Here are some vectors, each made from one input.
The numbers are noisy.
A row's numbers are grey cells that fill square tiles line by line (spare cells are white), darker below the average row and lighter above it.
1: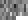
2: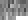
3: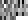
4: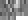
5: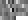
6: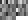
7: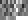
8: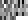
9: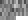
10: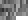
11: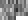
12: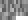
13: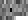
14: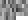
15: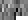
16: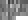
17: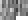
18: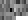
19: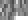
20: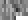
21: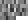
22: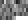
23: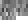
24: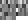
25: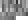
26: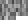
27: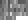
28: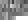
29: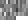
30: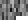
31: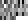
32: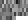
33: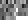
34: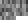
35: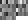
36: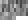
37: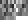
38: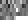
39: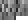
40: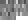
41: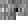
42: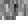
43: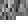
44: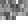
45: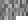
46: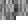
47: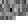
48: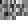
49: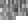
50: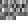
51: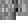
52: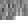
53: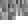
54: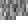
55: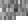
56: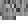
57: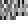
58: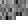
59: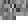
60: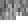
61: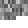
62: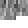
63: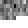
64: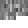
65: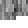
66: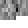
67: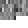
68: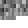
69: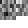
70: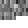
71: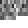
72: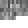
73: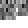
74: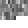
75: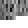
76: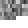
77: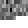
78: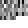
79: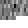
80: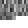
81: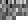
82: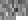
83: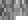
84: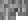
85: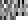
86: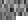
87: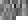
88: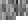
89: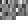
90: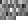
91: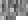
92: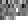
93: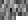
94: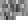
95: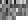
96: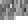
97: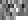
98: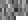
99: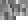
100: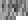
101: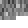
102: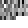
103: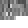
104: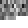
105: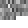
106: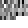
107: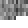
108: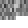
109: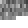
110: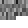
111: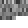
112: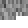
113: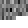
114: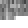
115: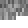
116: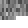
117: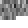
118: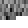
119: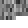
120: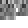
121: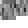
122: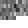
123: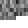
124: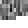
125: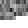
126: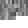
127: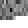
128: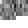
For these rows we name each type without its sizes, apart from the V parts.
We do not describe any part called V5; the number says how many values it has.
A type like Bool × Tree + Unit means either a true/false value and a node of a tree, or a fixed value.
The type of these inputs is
List(Bool × V5).
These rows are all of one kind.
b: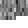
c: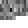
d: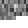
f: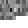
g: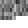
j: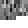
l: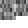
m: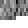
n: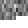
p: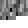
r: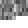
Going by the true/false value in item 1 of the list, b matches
j, m and p.
